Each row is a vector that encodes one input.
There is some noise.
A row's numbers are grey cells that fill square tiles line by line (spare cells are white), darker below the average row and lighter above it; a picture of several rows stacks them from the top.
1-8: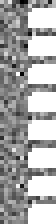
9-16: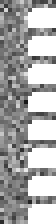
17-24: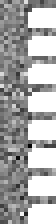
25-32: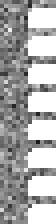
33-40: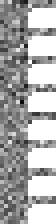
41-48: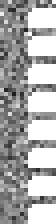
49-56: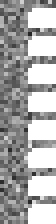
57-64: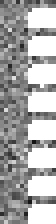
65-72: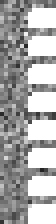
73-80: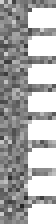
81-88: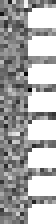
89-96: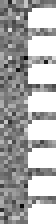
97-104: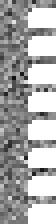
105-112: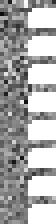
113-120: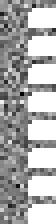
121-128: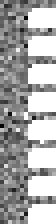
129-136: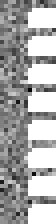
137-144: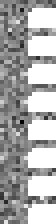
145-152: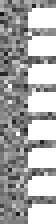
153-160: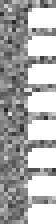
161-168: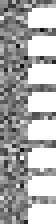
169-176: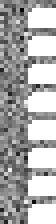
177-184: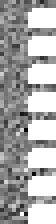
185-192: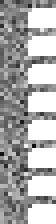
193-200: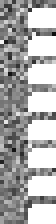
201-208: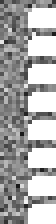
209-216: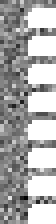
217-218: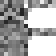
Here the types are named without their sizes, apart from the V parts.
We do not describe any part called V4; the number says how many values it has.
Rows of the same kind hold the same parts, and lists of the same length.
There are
2 kinds of row.
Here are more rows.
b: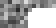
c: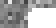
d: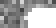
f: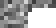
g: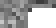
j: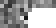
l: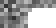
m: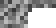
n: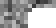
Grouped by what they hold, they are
b, c, d, f, g, l, m, n
j

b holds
three true/false values and a value of V4.
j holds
a point on a circle and a value of V4.
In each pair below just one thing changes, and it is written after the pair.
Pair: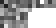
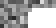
one of the three true/false values
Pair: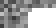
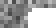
the value of V4
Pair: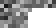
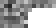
one of the three true/false values
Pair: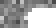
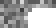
one of the three true/false values
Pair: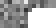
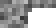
one of the three true/false values
